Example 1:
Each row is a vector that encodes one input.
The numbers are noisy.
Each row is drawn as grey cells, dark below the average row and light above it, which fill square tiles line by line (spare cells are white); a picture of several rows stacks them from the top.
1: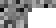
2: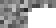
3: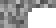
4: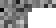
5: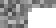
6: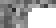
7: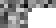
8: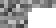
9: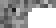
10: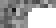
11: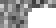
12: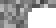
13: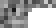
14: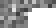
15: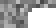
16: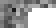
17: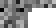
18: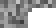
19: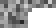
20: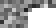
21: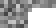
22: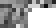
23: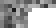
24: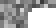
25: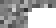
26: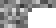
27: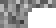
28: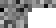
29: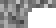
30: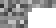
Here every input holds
a point on a 5-point line.
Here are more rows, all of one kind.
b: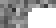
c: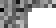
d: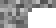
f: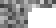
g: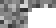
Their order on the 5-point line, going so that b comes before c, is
d, g, f, b, c.
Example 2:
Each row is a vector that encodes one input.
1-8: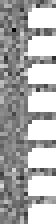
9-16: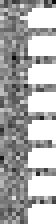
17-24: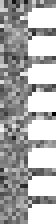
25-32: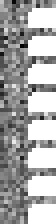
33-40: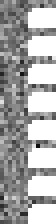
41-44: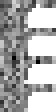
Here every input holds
a node of an 8-node tree.
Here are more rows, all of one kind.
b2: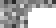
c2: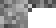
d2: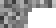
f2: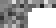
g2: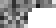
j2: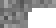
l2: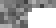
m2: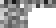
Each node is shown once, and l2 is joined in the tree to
f2 and j2.
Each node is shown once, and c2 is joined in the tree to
g2.
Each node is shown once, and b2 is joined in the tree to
m2.
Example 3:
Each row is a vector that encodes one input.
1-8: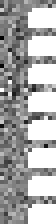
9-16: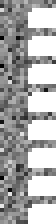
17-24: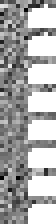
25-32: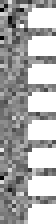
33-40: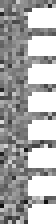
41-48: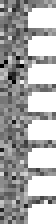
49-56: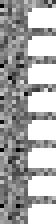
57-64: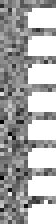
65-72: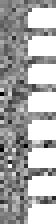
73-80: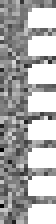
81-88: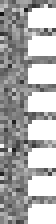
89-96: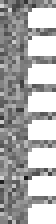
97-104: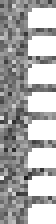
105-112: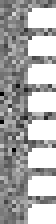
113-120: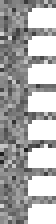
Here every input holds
a point on a 19-point line.
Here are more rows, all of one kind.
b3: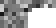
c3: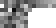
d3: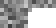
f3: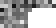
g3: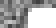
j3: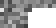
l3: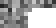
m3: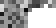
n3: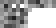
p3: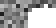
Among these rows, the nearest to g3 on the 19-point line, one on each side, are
l3 and n3.
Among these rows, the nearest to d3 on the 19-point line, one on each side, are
j3 and l3.
